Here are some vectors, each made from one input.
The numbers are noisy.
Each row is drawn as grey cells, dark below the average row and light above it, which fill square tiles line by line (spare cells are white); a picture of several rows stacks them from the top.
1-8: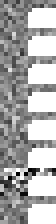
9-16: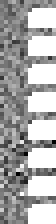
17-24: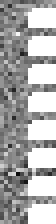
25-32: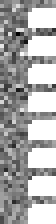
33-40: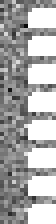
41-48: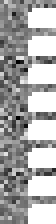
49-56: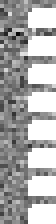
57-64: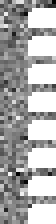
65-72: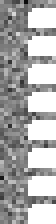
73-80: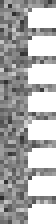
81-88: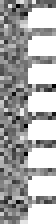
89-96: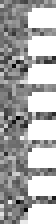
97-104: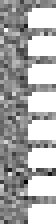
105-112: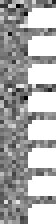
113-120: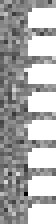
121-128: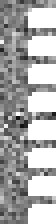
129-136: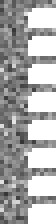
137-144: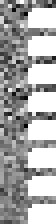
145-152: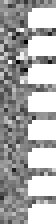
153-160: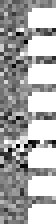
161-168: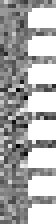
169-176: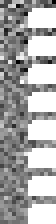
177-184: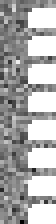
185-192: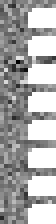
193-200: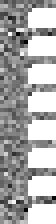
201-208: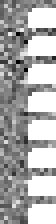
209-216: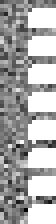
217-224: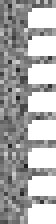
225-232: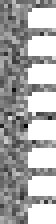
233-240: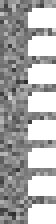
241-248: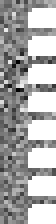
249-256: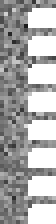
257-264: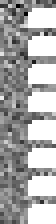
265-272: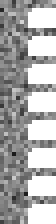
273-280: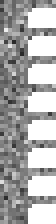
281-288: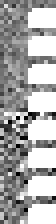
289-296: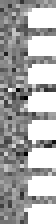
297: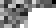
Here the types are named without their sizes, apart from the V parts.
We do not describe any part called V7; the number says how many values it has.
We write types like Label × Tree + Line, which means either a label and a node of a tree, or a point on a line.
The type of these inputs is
List((Circle + Label) × V7).
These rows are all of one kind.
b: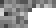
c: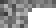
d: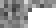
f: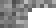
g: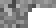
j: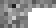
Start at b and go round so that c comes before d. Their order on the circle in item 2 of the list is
b, c, j, d, f, g.
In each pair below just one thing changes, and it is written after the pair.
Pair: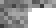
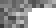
the place on the circle in item 1 of the list
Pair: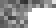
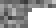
the value of V7 in item 1 of the list
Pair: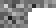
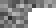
the value of V7 in item 2 of the list
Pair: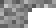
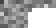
the value of V7 in item 2 of the list
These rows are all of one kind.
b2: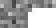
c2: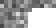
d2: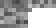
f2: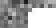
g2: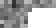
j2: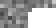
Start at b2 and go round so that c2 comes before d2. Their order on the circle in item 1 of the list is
b2, j2, c2, f2, d2, g2.
